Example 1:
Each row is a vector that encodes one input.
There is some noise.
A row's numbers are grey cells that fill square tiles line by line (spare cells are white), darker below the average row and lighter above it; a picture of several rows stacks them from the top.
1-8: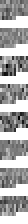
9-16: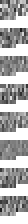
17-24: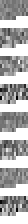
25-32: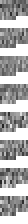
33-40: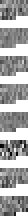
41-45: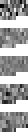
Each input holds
either a point on a 4-point line, or a point on a 7-point line.
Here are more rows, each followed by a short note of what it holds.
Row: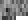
a point on a 4-point line
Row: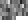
a point on a 4-point line
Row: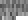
a point on a 7-point line
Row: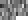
a point on a 4-point line
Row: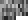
a point on a 7-point line
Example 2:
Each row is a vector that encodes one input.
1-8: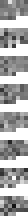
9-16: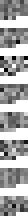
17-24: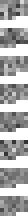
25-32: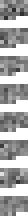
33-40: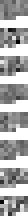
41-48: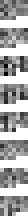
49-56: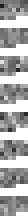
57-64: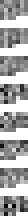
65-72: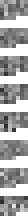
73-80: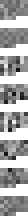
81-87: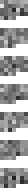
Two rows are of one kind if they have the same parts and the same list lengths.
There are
2 kinds of row.
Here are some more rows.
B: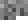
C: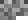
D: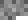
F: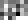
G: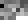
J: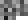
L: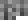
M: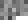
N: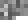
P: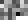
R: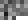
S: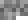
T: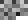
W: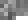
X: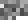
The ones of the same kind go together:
B, C, D, G, J, L, M, N, P, R, S, T, W, X
F

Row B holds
a point on an 11-point circle and a true/false value.
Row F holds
a fixed value.
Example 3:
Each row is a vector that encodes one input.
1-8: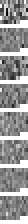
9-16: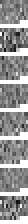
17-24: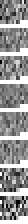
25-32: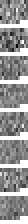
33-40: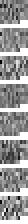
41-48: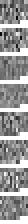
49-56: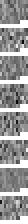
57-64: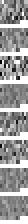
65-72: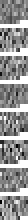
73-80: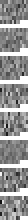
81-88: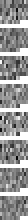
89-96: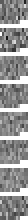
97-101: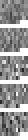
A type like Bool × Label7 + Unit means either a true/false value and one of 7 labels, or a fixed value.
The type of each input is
(Bool × Bool × Bool + Unit) × Circle6 + Unit.
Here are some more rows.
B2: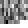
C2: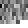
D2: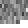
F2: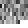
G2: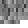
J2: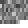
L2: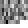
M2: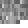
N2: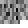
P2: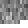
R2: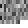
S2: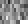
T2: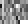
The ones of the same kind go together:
B2, L2
C2, D2, G2, J2, N2
F2, M2, P2, R2, S2, T2

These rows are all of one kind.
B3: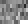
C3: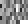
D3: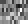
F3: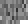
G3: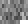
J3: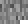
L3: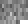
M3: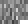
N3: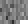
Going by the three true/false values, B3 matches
G3 and M3.
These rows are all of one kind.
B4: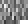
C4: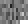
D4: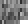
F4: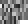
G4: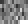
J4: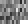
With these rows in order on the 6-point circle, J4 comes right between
B4 and D4.
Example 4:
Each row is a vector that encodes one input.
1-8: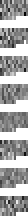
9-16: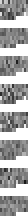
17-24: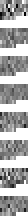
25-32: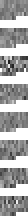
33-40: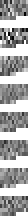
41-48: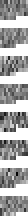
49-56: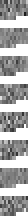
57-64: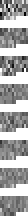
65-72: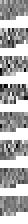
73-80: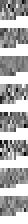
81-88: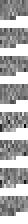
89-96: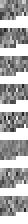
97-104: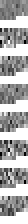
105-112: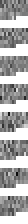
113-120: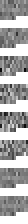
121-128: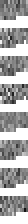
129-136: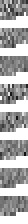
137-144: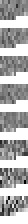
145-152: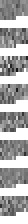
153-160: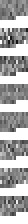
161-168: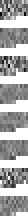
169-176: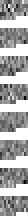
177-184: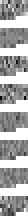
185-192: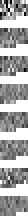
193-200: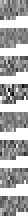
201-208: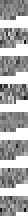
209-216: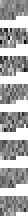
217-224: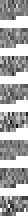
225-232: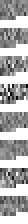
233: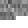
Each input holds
either one of 9 labels, or a node of a 14-node tree.
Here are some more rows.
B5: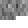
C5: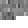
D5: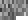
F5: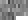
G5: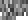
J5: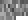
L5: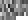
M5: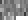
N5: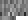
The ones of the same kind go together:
B5, C5, D5, F5, N5
G5, J5, L5, M5

